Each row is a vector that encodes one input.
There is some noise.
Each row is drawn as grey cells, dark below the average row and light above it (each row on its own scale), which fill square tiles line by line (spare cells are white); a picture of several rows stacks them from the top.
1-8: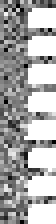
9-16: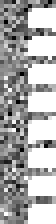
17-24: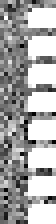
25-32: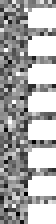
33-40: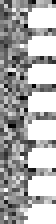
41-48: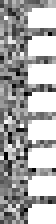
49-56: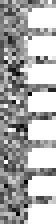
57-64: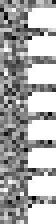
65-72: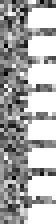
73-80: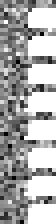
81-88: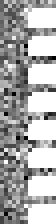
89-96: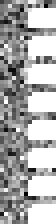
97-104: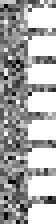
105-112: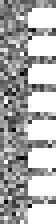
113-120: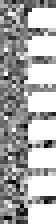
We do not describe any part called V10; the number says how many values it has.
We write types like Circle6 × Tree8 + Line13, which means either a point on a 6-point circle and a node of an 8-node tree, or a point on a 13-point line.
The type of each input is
Bool × Line7 + V10.
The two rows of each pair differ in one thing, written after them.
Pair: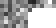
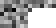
the place on the 7-point line
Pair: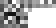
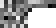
the true/false value
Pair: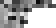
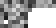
the true/false value
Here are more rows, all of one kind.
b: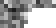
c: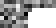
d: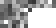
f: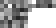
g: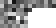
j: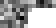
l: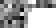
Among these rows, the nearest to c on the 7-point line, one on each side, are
f and l.
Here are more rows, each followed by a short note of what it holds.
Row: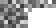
a point on a 7-point line and a true/false value
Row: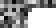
a point on a 7-point line and a true/false value
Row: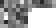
a value of V10
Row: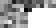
a point on a 7-point line and a true/false value
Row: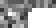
a point on a 7-point line and a true/false value
